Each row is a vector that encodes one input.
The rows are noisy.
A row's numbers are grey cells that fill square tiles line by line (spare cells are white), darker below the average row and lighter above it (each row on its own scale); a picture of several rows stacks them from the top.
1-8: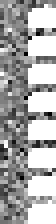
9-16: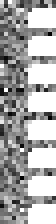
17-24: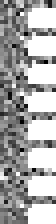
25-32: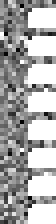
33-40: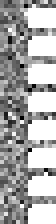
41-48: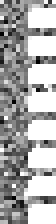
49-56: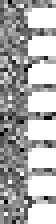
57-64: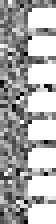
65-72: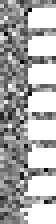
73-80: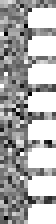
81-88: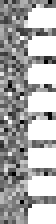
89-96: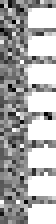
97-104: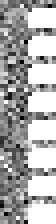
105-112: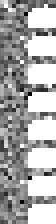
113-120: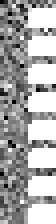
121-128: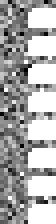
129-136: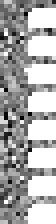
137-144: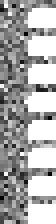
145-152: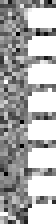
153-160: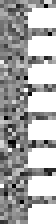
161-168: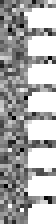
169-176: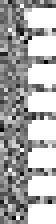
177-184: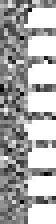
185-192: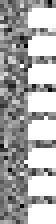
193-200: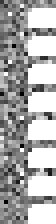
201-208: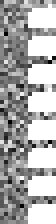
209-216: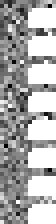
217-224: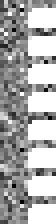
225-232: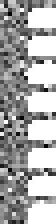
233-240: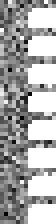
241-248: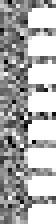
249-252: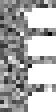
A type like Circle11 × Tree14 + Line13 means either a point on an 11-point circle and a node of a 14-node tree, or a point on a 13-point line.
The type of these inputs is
(Label5 + Line7) × Label6 × Label6.
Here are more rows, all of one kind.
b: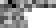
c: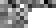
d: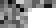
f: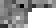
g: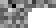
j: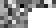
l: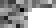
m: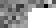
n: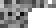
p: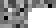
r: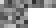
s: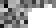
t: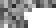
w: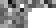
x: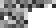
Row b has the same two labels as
f, j, l and m.
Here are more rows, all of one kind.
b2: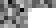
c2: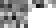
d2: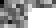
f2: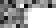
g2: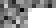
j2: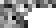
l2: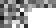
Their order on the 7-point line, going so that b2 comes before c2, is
g2, b2, d2, c2, j2, f2, l2.
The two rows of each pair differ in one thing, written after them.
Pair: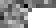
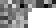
the place on the 7-point line
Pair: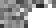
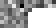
the place on the 7-point line
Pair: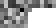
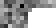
one of the two labels
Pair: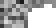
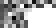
the place on the 7-point line
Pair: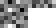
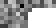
the place on the 7-point line
